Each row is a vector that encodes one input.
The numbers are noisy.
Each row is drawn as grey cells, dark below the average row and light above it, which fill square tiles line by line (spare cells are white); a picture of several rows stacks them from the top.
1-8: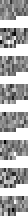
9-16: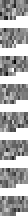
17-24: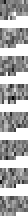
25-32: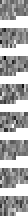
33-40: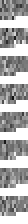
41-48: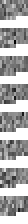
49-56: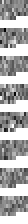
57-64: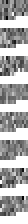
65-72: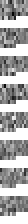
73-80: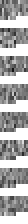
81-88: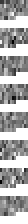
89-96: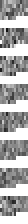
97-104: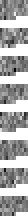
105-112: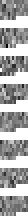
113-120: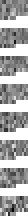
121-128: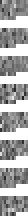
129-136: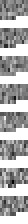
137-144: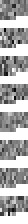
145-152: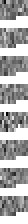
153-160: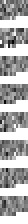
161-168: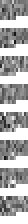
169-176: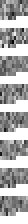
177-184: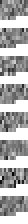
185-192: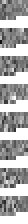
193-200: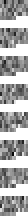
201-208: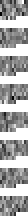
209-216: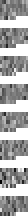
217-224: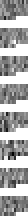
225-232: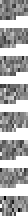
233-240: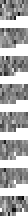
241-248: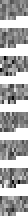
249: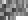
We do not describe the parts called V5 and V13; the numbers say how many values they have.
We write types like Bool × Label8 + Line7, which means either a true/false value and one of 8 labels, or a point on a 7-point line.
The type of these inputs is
Line3 × Line3 + (Line10 + V13) × V5.
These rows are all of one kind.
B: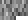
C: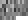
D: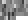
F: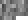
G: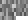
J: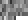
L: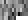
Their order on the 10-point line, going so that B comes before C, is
D, J, F, B, C, G, L.
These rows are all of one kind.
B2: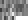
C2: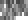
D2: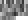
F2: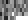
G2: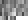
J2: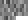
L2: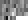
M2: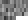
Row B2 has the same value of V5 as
C2 and L2.
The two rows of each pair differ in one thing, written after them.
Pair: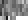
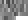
the value of V13
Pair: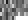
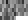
the value of V5
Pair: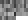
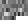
the value of V13
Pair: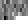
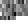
the value of V5
